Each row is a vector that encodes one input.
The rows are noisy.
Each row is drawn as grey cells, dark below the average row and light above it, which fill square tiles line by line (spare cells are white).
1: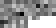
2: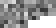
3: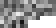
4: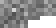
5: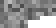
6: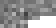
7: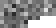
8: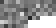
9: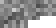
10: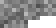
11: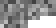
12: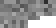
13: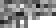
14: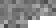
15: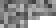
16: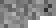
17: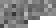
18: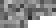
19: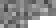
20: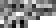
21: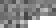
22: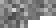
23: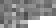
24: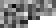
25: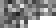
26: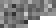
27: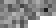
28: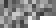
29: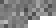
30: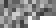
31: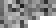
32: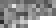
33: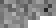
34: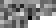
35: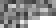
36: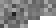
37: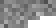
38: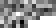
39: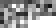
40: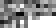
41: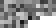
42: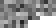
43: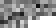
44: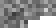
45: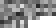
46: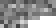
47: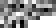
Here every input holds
either a fixed value, or a point on each of two 3-point lines, or a point on a 4-point line and a point on a 5-point line.
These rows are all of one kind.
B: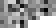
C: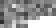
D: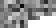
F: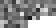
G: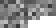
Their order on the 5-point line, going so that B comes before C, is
B, D, F, G, C.
